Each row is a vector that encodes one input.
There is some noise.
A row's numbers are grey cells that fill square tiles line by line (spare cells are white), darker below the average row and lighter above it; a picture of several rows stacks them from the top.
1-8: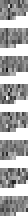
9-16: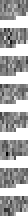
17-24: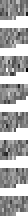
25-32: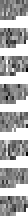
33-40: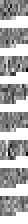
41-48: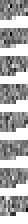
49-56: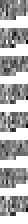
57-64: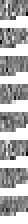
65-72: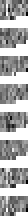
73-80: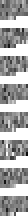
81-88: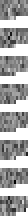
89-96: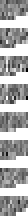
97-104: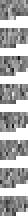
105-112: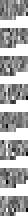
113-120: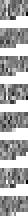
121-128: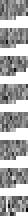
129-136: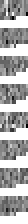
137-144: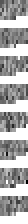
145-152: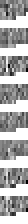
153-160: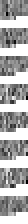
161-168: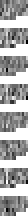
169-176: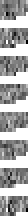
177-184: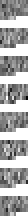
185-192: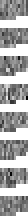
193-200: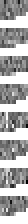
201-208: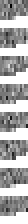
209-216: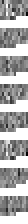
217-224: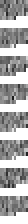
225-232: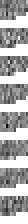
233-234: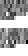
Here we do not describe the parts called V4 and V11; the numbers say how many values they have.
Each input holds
a value of V4 and a value of V11, together with a list of up to three points on a 6-point line.
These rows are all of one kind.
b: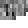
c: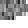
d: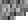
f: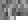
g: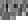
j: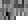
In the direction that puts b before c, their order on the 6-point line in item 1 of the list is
b, c, d, j, g, f.
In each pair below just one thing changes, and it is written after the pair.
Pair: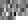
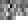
the value of V11
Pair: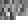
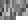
the value of V11
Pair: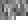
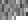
the value of V11
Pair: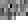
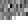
the value of V11
